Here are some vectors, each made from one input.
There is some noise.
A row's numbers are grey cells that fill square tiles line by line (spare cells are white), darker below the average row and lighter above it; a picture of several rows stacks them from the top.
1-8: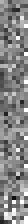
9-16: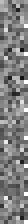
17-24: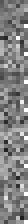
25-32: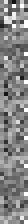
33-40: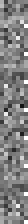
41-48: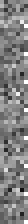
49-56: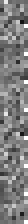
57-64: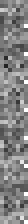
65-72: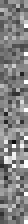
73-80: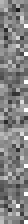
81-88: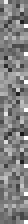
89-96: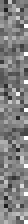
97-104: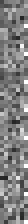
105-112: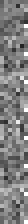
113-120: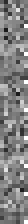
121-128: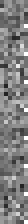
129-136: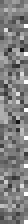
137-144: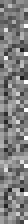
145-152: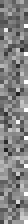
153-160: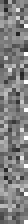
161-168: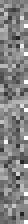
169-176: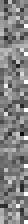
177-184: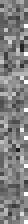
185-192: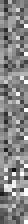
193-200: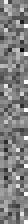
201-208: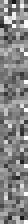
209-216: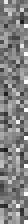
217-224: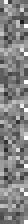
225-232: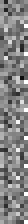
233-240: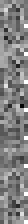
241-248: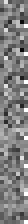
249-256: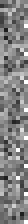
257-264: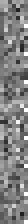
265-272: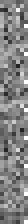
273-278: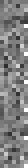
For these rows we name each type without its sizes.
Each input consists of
a list of points on a line.
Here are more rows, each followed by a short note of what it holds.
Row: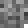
a list of two items
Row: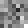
a list of two items
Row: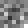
a list of two items
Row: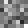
a list of two items
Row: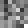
a list of one item
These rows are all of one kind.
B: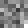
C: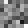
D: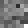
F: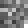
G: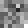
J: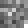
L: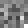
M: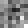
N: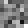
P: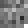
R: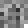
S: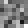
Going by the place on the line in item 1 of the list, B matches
L and R.
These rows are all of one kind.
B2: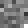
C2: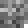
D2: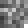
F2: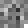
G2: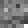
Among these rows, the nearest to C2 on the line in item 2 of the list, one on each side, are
D2 and F2.
